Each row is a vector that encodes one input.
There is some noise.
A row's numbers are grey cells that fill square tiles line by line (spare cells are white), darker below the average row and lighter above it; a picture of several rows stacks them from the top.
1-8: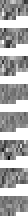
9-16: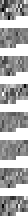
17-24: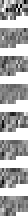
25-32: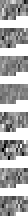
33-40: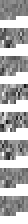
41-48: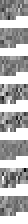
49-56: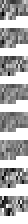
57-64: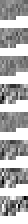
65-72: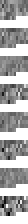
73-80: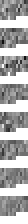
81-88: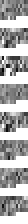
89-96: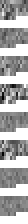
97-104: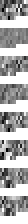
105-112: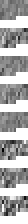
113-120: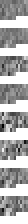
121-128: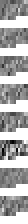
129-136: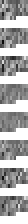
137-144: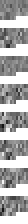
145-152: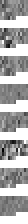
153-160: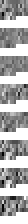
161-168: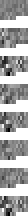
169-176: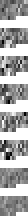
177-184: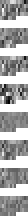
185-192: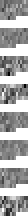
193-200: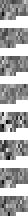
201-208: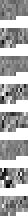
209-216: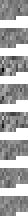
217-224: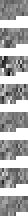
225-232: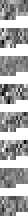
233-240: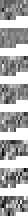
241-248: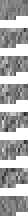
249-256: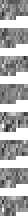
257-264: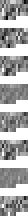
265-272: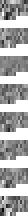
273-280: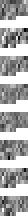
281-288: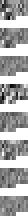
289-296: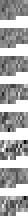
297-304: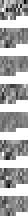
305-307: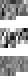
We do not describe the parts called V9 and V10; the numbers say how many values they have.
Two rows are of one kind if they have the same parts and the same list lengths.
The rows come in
2 kinds.
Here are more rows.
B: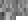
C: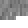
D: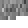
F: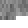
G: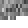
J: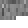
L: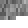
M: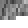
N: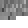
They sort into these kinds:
B, C, L, N
D, F, G, J, M

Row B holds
a point on a 7-point line, a node of an 11-node tree, a value of V9 and a value of V10.
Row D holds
a point on a 7-point line and a value of V10.
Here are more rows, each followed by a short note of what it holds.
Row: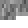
a point on a 7-point line, a node of an 11-node tree, a value of V9 and a value of V10
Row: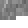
a point on a 7-point line, a node of an 11-node tree, a value of V9 and a value of V10
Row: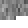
a point on a 7-point line, a node of an 11-node tree, a value of V9 and a value of V10
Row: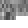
a point on a 7-point line, a node of an 11-node tree, a value of V9 and a value of V10
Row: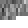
a point on a 7-point line, a node of an 11-node tree, a value of V9 and a value of V10
